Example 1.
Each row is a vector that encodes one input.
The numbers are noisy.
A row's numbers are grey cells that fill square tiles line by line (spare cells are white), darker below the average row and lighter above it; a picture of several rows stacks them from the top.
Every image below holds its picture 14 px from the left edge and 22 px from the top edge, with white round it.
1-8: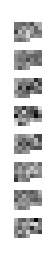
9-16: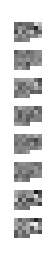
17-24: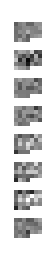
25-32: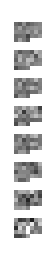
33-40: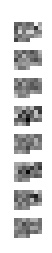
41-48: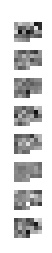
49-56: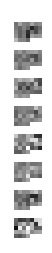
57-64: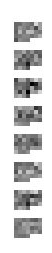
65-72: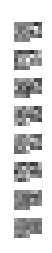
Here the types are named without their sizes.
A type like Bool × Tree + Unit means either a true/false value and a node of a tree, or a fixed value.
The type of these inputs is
Bool × (Circle + Unit).
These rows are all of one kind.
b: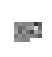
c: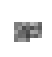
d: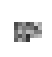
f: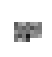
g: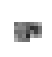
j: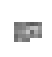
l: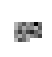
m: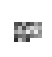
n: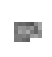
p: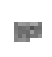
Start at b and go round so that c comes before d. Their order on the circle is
b, m, c, l, g, n, d, f, p, j.
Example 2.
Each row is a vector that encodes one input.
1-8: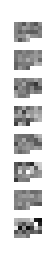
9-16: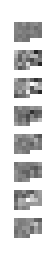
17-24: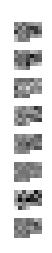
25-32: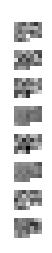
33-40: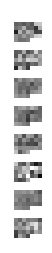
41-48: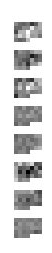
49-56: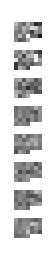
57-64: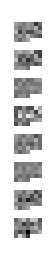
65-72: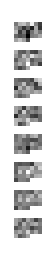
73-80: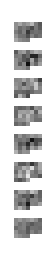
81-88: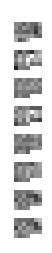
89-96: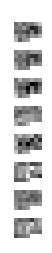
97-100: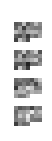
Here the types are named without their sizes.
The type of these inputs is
List(Circle).
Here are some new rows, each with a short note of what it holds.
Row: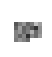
a list of two items
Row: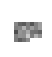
a list of one item
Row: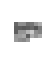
the empty list
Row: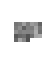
a list of one item
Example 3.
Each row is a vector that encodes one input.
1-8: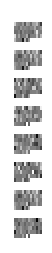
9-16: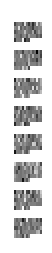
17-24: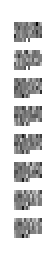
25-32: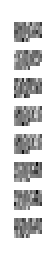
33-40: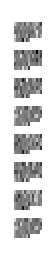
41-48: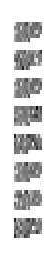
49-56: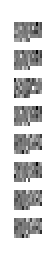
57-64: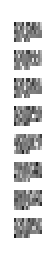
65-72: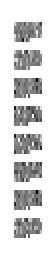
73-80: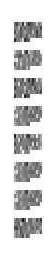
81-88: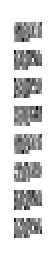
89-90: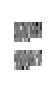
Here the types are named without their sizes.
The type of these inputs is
Bool × Bool × Bool × Bool + Label.
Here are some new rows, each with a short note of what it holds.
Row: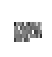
a label
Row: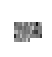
four true/false values
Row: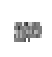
four true/false values
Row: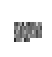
a label
